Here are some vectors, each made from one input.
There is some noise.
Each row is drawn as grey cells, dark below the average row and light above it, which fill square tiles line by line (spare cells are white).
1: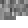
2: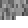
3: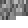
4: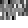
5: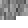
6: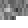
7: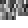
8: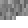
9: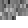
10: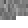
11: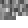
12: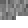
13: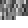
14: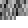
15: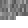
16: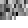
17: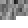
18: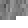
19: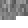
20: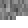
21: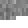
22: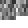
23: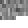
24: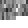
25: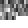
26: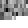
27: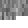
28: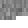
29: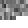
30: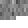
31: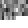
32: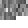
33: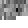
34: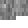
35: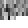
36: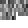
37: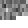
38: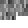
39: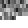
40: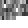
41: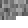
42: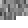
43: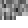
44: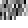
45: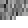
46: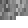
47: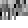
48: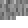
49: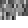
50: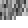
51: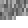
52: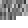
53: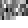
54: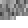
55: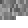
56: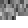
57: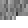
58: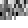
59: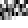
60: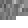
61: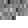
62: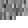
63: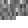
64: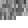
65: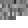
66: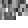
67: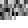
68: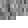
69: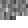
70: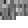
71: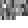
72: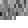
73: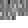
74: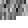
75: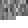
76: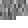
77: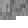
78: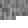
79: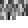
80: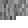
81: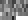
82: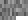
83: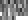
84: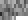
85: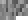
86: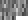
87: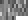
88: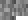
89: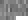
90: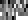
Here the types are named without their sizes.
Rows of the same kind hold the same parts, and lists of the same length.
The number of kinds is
3.
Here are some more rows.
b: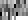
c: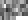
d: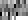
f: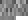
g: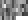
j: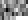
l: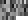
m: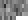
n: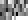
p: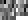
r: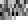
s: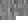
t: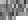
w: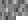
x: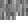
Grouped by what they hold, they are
b, d
c, g, j, p, r, w, x
f, l, m, n, s, t

